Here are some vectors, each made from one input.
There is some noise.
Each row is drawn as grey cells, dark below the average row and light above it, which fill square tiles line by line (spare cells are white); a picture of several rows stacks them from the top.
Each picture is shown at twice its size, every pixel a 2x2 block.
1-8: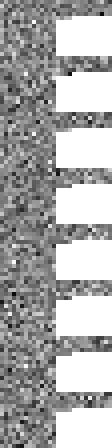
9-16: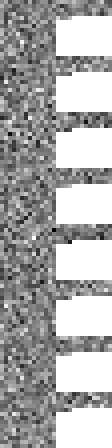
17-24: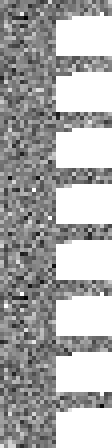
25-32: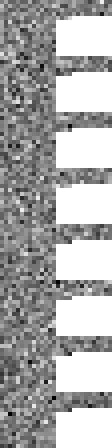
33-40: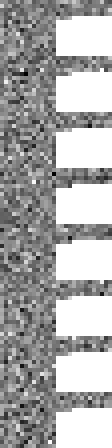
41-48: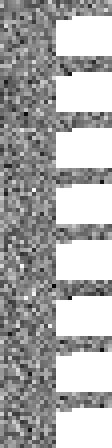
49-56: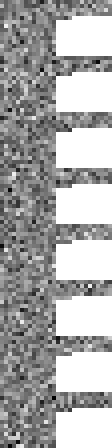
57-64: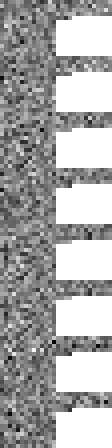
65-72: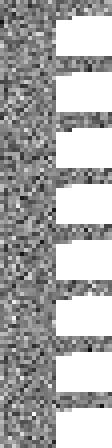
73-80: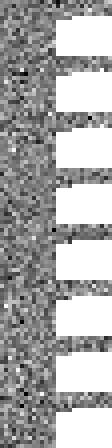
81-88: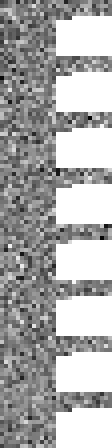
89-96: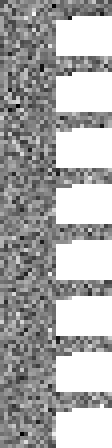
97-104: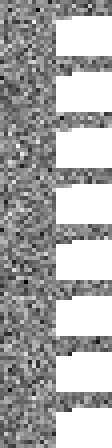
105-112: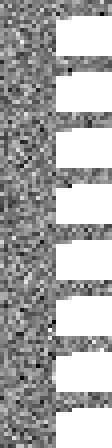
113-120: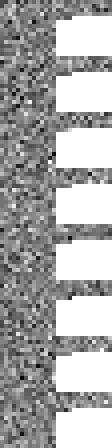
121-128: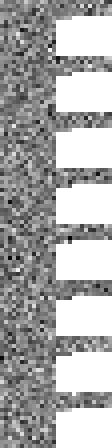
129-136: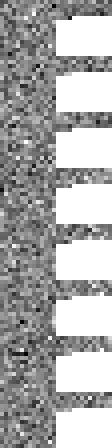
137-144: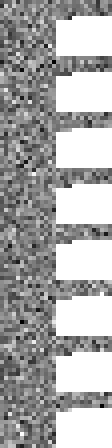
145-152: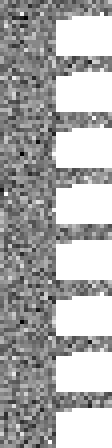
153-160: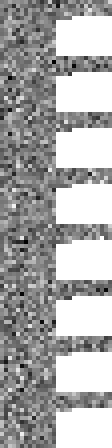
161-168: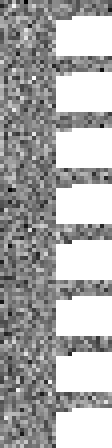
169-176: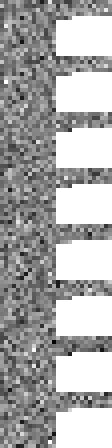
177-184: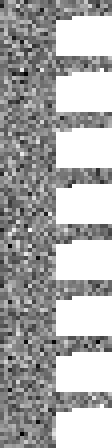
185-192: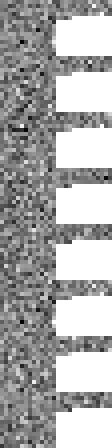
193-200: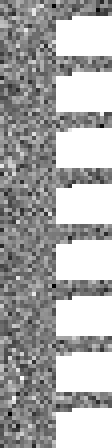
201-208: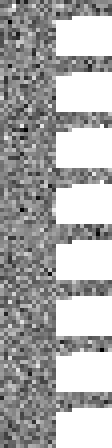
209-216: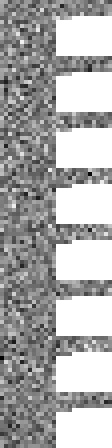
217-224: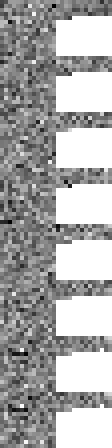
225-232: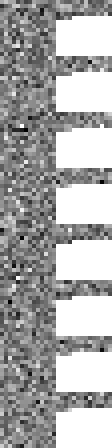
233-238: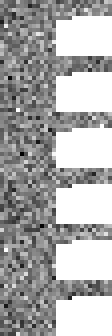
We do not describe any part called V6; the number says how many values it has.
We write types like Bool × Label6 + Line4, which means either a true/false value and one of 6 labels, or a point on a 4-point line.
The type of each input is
Bool × Circle9 + Label9 × Label9 + V6.
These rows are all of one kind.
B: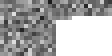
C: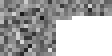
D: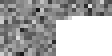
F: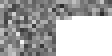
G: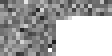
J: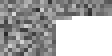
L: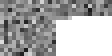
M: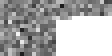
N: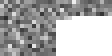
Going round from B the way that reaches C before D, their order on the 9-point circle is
B, F, J, N, C, M, G, D, L.
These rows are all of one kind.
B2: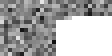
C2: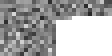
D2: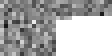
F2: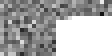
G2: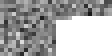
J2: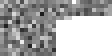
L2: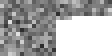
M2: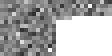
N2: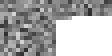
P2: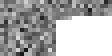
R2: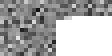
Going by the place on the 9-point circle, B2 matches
F2 and R2.
